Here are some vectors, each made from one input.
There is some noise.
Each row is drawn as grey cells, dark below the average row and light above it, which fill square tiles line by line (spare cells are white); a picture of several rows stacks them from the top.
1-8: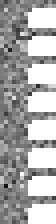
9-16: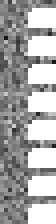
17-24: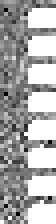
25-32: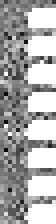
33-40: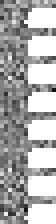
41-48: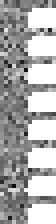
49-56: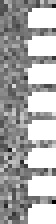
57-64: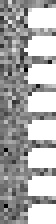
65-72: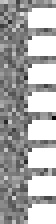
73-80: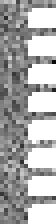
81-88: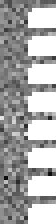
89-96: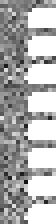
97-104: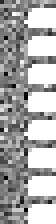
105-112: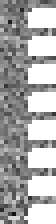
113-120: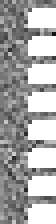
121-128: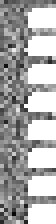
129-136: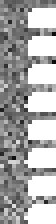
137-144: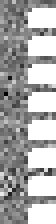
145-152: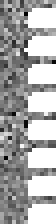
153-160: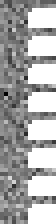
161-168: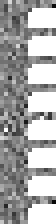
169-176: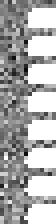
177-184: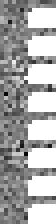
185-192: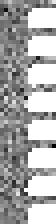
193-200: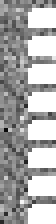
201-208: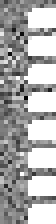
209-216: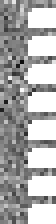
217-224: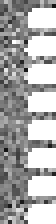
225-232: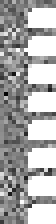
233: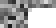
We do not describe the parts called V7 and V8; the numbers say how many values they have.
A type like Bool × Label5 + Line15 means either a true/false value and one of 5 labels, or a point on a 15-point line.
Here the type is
Label9 × V8 + (Line5 + V7) × Tree9.
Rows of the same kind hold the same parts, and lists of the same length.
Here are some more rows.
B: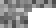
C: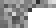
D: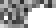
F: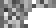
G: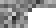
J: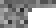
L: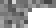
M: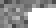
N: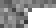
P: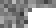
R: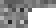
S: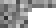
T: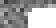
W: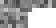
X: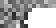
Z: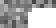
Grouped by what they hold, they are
B, J, L, M, N, P, R, T, W, Z
C, G, S
D, F, X

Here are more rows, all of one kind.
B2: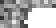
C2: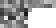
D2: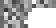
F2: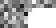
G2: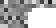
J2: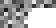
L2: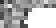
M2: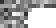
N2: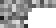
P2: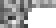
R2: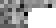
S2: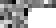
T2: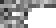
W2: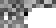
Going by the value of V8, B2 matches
D2, G2, N2 and P2.
